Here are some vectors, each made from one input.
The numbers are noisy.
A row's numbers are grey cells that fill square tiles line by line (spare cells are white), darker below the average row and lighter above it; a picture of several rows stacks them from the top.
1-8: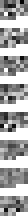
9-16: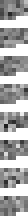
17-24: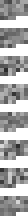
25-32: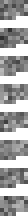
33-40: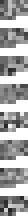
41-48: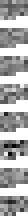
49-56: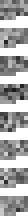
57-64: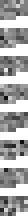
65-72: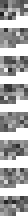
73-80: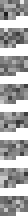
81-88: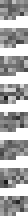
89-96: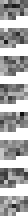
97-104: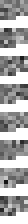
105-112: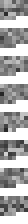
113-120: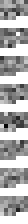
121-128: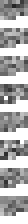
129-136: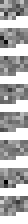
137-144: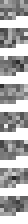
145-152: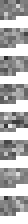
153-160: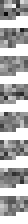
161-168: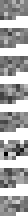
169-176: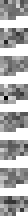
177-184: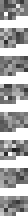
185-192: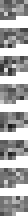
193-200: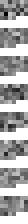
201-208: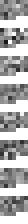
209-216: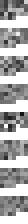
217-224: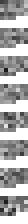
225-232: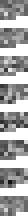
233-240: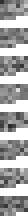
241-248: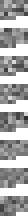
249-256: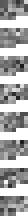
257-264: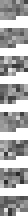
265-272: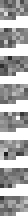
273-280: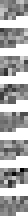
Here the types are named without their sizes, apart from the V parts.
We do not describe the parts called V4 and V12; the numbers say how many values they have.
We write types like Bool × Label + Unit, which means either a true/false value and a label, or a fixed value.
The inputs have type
Line × (Line + V12) + V4.
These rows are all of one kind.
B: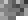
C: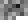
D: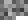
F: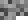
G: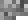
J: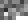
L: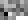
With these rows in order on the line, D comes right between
G and J.
